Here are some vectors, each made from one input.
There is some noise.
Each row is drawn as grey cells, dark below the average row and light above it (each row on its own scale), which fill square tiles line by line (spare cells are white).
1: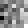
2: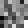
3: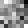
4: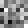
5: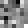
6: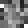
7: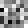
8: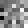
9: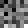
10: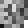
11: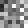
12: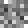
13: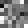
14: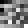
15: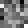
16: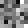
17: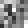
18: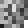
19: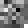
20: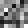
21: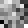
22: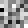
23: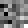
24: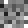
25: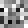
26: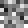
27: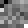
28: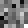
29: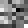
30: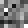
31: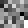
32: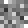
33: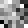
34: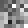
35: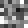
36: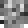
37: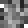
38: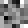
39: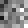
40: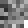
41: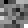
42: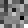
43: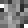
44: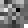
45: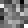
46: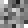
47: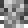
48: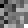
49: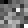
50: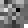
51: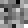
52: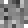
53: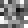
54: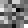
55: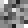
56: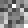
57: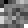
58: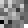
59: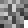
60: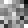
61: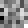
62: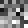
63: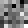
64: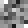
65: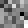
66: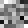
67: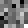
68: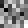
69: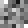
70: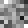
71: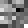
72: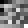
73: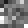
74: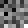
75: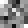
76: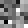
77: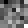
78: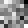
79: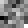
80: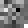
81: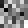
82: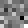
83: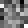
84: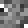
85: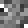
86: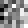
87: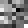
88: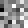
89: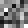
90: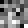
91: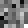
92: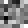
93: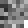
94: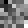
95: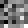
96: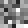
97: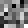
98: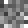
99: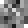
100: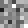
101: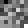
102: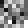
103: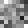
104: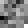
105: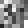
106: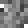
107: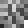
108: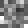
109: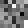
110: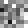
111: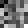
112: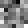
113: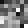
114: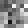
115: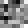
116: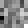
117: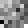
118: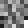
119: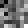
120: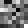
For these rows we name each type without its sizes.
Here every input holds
a label and a node of a tree, together with either a fixed value, or a node of a tree.
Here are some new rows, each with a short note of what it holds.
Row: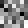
a label and a node of each of two trees
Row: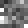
a label and a node of each of two trees
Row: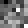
a label and a node of each of two trees
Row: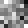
a label and a node of a tree
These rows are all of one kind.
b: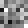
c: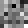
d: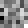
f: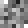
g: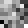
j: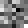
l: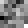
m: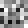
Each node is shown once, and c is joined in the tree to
f and j.
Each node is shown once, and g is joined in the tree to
d, f and m.
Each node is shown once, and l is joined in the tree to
d.
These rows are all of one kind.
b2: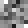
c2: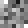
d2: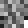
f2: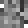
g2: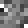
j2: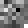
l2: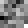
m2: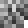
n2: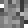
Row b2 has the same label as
c2 and l2.
